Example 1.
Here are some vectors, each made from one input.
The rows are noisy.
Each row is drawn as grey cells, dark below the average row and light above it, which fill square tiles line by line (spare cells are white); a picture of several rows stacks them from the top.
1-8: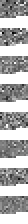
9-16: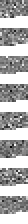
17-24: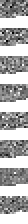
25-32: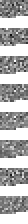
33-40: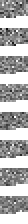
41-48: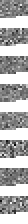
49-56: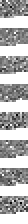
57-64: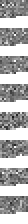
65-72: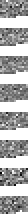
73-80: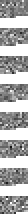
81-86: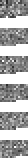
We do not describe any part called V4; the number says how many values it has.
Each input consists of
either a point on a 6-point circle and a value of V4, or a point on a 9-point circle.
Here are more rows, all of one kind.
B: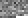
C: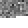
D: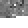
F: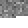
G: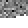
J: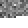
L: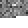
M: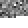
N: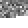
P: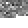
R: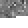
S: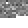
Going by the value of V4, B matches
N and R.
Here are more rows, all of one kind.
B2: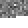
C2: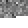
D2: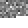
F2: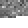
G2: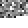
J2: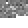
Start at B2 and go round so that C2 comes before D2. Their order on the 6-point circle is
B2, C2, D2, J2, G2, F2.
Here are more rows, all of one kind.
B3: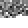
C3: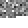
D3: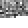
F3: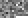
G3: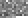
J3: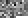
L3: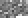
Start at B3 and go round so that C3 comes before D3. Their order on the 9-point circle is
B3, J3, F3, C3, G3, D3, L3.
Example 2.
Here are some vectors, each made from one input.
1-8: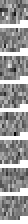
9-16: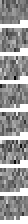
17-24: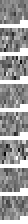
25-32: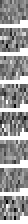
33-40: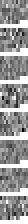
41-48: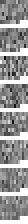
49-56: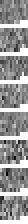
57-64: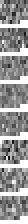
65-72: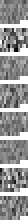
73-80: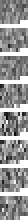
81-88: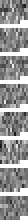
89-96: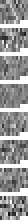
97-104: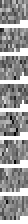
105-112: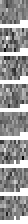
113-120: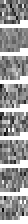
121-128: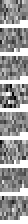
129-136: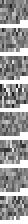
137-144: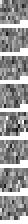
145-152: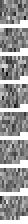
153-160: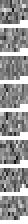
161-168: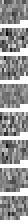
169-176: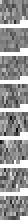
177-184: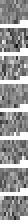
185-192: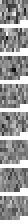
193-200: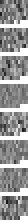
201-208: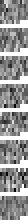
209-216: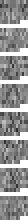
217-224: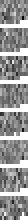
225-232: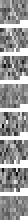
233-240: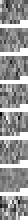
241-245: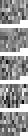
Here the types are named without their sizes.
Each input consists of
either a point on a circle, or a node of each of two trees.
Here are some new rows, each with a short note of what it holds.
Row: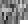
a point on a circle
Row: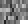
a node of each of two trees
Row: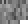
a node of each of two trees
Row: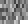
a point on a circle
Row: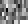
a point on a circle
